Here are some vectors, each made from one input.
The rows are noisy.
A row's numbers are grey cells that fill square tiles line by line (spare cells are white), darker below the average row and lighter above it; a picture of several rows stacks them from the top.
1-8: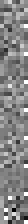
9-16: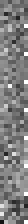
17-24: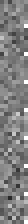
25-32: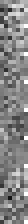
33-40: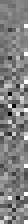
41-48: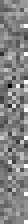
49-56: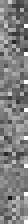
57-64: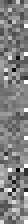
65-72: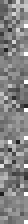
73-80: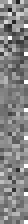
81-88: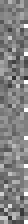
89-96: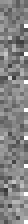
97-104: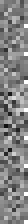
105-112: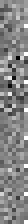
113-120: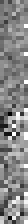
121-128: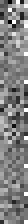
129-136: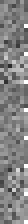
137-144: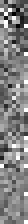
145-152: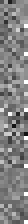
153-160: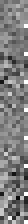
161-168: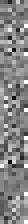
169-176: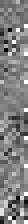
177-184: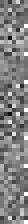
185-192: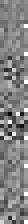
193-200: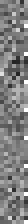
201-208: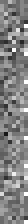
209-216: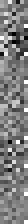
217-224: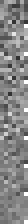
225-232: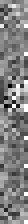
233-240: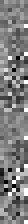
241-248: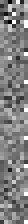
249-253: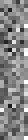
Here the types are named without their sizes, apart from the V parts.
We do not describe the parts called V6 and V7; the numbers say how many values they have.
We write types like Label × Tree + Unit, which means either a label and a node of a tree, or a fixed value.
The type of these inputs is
(Bool × Circle + V7) × Tree + V6.
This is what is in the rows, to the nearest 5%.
About 80% of them hold a node of a tree, together with either a point on a circle and a true/false value, or a value of V7. The rest hold a value of V6.
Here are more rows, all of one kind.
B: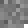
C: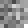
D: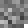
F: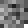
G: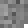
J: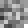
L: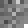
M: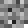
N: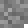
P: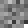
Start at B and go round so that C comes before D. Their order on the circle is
B, L, N, C, F, D, P, G, J, M.
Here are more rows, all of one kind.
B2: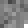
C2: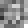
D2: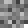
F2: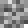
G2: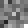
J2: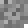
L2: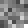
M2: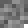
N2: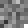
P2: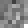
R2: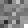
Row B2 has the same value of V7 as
C2, D2 and G2.
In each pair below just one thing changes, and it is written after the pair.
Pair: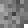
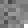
the true/false value
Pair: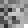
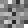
the place on the circle
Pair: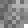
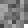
the node of the tree
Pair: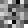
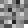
the node of the tree
